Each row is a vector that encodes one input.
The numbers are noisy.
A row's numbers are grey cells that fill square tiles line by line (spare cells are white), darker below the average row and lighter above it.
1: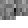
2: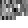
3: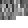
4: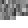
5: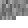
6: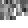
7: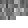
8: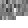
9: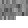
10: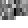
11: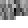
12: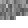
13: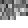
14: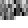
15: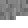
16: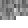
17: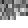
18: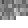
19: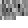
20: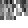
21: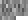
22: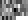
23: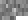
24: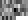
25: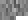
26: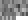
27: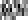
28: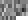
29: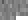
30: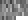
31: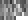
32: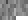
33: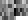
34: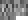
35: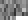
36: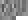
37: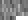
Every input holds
a point on a 5-point line and a true/false value.
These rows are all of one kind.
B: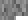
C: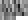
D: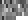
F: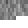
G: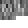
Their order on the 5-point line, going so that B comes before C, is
B, G, F, D, C.
